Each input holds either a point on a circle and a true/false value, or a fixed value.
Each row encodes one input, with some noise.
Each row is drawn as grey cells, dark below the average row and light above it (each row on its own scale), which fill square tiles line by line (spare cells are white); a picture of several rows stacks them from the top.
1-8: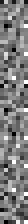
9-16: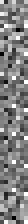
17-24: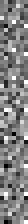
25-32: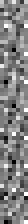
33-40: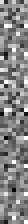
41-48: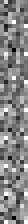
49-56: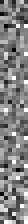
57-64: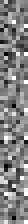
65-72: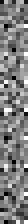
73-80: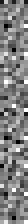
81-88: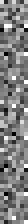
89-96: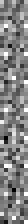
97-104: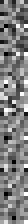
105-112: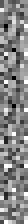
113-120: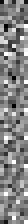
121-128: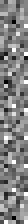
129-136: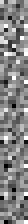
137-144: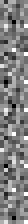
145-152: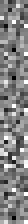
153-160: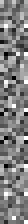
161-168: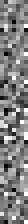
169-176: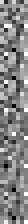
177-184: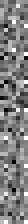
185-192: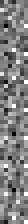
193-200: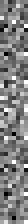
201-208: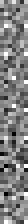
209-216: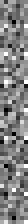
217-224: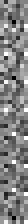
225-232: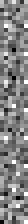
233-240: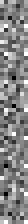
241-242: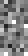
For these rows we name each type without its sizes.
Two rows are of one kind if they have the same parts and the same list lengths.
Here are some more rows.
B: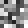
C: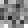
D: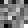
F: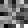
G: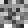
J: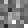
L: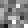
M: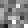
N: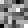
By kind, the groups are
B, C, D, F, G, J, L, M
N

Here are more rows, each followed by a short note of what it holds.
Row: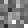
a point on a circle and a true/false value
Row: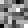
a fixed value
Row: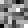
a fixed value
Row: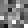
a point on a circle and a true/false value
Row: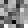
a point on a circle and a true/false value
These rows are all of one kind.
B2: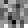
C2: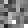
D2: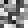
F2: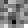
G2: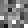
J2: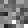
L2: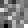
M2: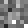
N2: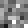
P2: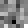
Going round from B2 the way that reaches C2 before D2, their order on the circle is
B2, J2, C2, M2, G2, N2, D2, L2, P2, F2.
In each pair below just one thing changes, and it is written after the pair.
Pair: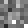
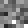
the place on the circle
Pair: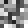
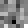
the place on the circle
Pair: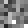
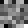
the place on the circle
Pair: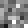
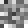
the true/false value
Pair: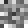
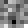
the place on the circle
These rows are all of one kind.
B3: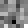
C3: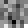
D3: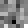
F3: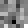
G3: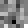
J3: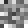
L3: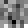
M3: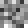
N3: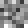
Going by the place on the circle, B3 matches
D3, F3 and G3.
